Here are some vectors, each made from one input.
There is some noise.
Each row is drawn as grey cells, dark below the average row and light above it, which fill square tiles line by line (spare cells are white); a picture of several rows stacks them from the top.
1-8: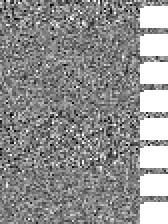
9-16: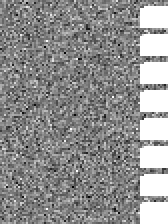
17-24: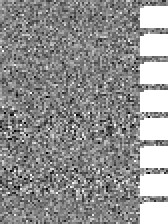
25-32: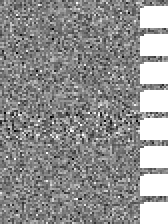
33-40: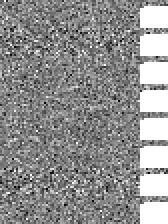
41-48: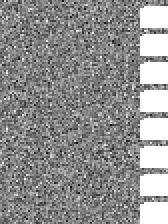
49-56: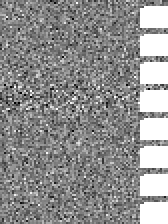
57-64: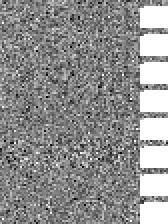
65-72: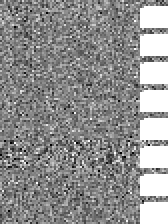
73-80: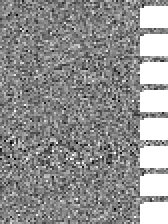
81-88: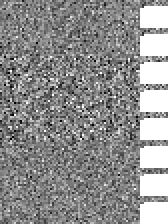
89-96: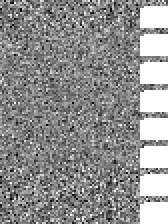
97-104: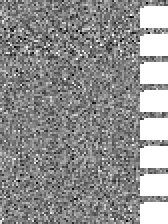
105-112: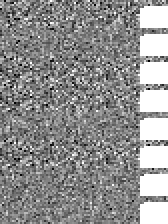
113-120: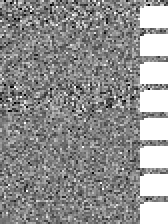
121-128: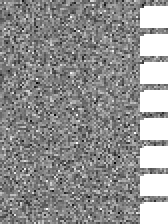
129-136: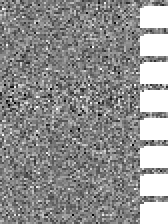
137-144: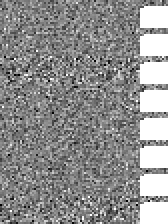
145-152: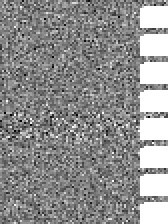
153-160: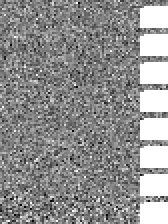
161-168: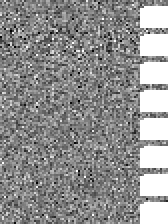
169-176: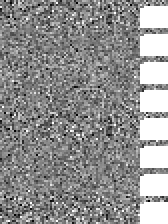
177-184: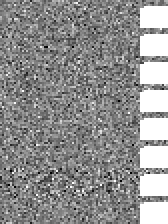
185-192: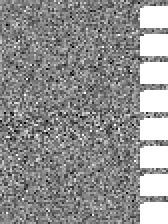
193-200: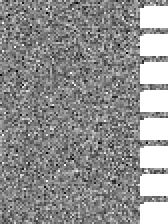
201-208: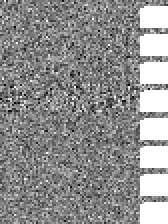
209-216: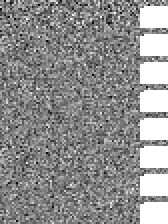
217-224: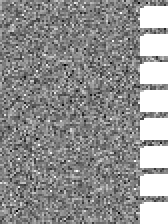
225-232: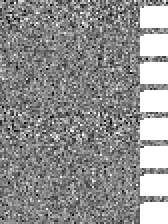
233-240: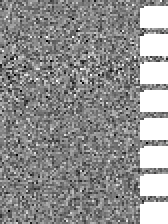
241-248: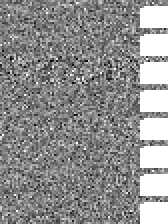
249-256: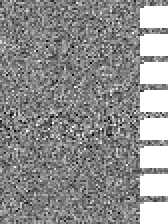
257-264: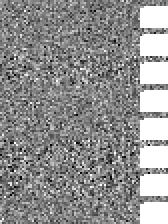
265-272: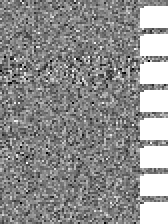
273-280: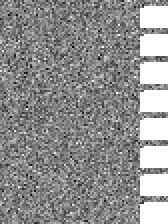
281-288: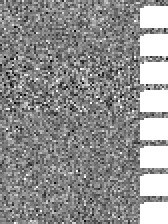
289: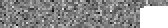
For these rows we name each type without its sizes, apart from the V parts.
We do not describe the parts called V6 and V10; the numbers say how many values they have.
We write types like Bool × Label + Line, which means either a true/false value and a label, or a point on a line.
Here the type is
Label + List(Circle) × V6 × V10.
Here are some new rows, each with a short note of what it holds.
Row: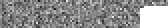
a value of V6 and a value of V10, together with a list of two items
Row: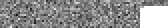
a value of V6 and a value of V10, together with a list of one item
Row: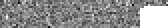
a value of V6 and a value of V10, together with a list of one item
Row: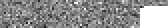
a value of V6 and a value of V10, together with a list of two items
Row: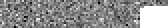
a value of V6 and a value of V10, together with the empty list
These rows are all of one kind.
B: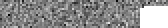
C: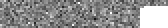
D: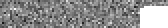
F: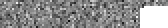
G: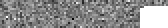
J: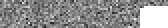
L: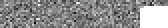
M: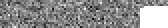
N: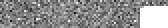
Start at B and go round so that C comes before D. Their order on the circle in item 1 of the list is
B, M, J, L, C, F, D, G, N.
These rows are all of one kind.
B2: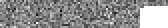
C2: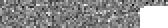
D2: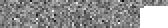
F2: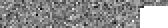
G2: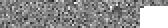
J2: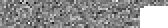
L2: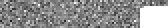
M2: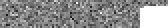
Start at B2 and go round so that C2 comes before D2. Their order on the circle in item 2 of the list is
B2, F2, C2, M2, J2, G2, D2, L2.
